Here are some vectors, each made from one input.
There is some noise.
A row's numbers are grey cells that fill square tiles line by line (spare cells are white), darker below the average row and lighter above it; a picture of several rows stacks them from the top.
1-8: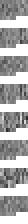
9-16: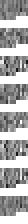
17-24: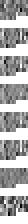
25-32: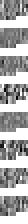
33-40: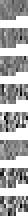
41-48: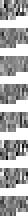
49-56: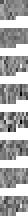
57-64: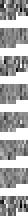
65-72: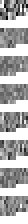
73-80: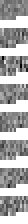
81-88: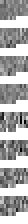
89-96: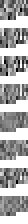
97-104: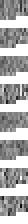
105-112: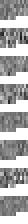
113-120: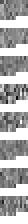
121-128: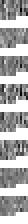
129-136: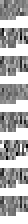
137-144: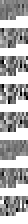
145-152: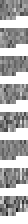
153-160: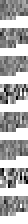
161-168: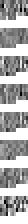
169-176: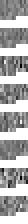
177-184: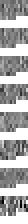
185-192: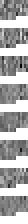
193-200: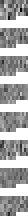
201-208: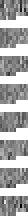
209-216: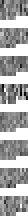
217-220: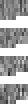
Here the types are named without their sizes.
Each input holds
a point on a circle, together with either a fixed value, or a point on each of two lines.
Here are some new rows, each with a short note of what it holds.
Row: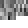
a point on a circle
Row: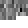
a point on a circle and a point on each of two lines
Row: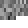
a point on a circle
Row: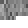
a point on a circle
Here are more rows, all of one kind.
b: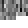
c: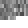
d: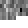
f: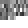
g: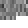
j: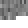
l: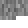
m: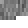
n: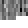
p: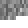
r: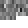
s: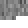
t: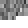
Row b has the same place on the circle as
c, j and n.
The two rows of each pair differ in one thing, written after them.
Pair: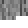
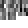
the place on the circle
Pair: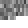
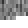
the place on one of the two lines
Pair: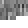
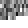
the place on the circle
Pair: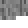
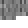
the place on one of the two lines
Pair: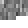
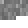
the place on one of the two lines
